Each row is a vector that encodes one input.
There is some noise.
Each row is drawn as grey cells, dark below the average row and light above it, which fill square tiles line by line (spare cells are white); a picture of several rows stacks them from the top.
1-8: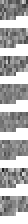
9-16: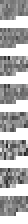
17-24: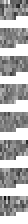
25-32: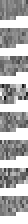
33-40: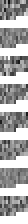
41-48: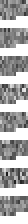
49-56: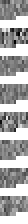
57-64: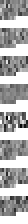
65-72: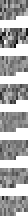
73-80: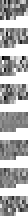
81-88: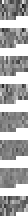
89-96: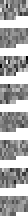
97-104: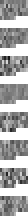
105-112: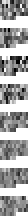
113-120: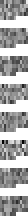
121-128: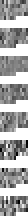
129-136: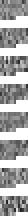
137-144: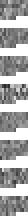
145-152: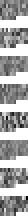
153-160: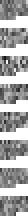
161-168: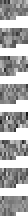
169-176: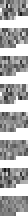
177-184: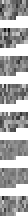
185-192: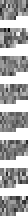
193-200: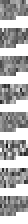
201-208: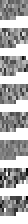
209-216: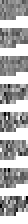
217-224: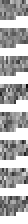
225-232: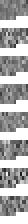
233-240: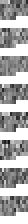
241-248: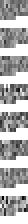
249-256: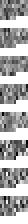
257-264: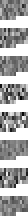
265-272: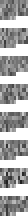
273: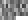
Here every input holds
one of 9 labels, together with either a point on a 10-point line, or a point on an 11-point line.
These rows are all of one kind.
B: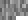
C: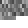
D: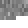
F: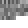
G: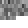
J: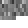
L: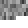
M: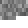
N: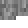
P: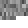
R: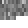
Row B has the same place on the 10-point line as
G and J.
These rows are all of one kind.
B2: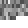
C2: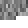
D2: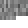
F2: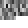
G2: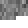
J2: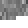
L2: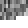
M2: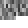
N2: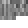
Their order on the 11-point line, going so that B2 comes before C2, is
M2, D2, G2, F2, L2, B2, C2, J2, N2.
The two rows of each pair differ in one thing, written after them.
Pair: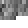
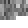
the label
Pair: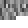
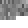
the place on the 10-point line
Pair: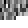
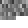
the label
